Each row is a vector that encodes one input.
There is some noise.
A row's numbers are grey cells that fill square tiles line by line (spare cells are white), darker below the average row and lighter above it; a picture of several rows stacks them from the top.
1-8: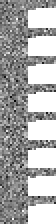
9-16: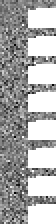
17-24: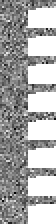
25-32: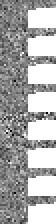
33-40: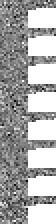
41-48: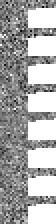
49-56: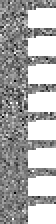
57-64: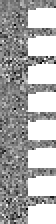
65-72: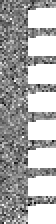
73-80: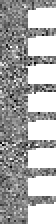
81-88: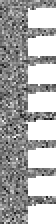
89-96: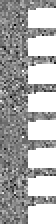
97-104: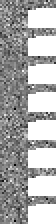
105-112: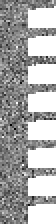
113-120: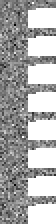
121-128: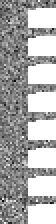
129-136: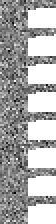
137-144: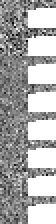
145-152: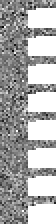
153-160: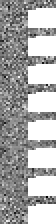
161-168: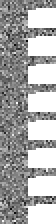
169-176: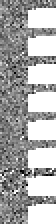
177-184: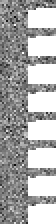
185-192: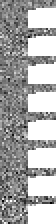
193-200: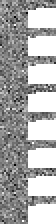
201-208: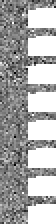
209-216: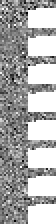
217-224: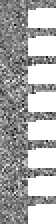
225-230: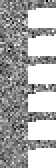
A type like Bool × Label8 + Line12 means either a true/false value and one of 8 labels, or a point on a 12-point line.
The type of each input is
Bool × Label6 + Tree11 + Unit.
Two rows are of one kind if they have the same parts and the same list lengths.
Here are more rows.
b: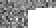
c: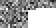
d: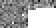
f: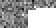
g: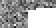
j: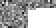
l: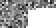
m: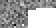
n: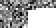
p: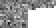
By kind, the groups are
b, d, f, m, p
c, g, n
j, l

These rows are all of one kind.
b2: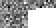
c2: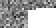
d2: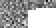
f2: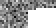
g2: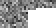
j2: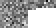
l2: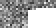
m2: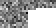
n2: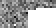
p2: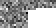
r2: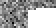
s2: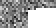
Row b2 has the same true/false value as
c2, d2, j2 and l2.
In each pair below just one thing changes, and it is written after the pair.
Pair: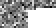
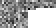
the label
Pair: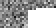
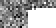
the label
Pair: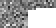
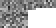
the label
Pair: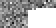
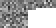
the label
